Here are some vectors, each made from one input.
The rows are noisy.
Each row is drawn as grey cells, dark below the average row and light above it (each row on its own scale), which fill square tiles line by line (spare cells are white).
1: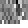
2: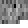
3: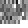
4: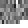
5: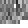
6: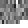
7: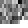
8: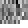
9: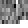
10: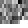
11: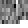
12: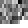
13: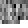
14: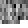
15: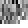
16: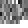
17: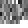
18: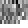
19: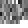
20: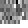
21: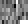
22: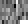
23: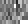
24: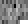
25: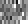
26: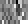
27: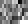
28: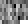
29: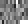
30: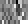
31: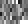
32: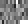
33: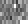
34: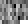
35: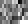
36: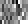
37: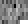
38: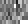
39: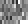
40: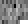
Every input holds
either a point on each of two 4-point lines, or a point on a 6-point line.
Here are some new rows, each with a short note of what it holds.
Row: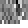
a point on each of two 4-point lines
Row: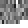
a point on a 6-point line
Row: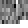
a point on a 6-point line
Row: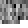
a point on a 6-point line
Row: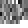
a point on a 6-point line
